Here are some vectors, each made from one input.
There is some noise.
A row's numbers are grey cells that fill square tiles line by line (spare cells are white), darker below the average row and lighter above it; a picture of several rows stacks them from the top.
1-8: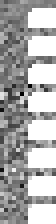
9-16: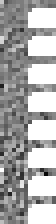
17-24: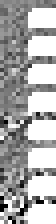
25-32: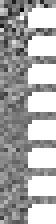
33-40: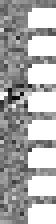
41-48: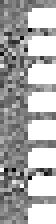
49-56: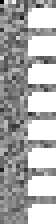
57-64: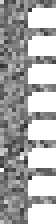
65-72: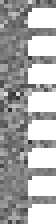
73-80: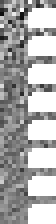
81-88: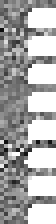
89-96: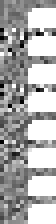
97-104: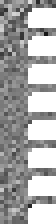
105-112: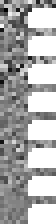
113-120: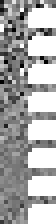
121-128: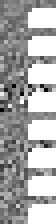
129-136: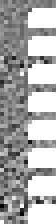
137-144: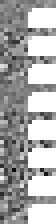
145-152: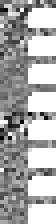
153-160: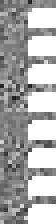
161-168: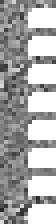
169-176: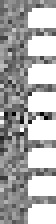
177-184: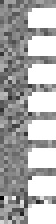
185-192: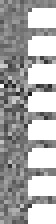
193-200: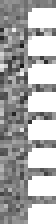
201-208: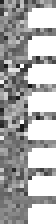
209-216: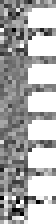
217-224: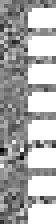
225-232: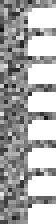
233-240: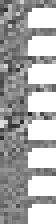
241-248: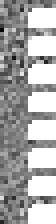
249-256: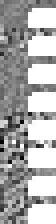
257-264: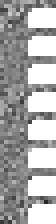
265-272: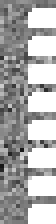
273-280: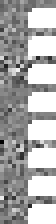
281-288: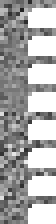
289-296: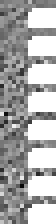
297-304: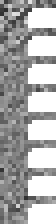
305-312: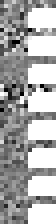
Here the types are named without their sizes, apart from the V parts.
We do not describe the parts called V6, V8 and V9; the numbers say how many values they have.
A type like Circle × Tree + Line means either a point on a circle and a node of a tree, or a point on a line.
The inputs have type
Label × Label × ((Line + V8) × V9 + V6).
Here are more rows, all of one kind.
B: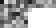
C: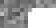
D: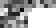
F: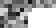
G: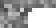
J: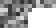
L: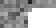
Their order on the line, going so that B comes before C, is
F, J, B, G, L, C, D.
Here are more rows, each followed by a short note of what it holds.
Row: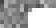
two labels, a point on a line and a value of V9
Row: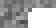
two labels, a value of V8 and a value of V9
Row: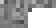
two labels, a value of V8 and a value of V9
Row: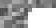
two labels and a value of V6
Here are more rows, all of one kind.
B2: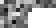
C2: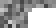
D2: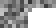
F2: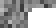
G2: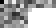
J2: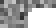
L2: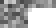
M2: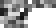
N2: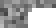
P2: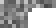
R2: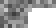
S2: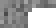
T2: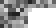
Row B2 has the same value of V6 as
L2, M2 and N2.
